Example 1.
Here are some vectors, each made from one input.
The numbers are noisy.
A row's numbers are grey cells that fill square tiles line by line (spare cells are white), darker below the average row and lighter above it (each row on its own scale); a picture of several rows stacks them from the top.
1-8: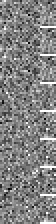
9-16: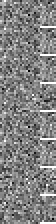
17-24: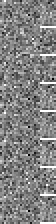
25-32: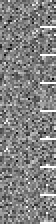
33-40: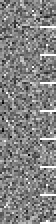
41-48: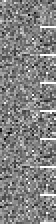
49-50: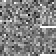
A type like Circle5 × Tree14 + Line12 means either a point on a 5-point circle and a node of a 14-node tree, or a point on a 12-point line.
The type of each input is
Label7.
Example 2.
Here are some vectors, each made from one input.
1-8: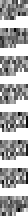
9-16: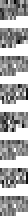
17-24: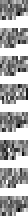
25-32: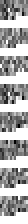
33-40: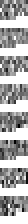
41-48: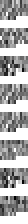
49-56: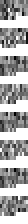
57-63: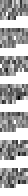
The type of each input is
Label8.
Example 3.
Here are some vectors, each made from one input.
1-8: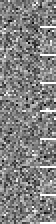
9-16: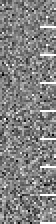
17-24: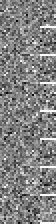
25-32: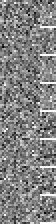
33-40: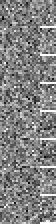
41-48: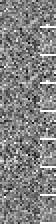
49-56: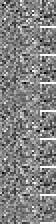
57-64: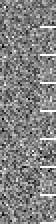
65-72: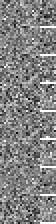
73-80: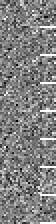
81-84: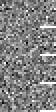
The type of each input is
Label7.
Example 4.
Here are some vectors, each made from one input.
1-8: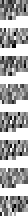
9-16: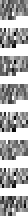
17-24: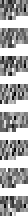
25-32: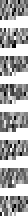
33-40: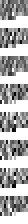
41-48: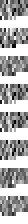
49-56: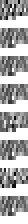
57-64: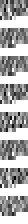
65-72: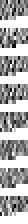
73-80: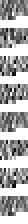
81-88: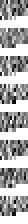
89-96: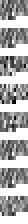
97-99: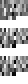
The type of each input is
Circle10.
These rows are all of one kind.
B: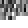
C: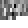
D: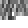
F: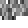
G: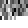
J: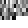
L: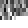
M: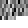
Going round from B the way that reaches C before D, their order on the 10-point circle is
B, L, G, M, C, J, F, D.
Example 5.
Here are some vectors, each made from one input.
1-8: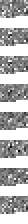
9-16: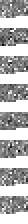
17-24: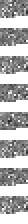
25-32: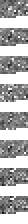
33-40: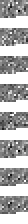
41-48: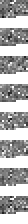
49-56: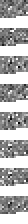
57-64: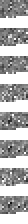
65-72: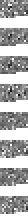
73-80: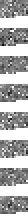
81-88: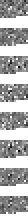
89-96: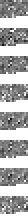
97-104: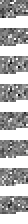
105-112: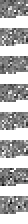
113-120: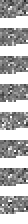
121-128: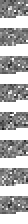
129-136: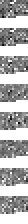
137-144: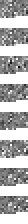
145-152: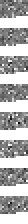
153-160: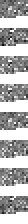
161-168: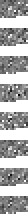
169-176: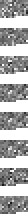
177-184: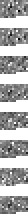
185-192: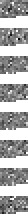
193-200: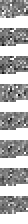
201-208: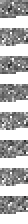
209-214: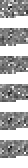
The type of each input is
Line11.
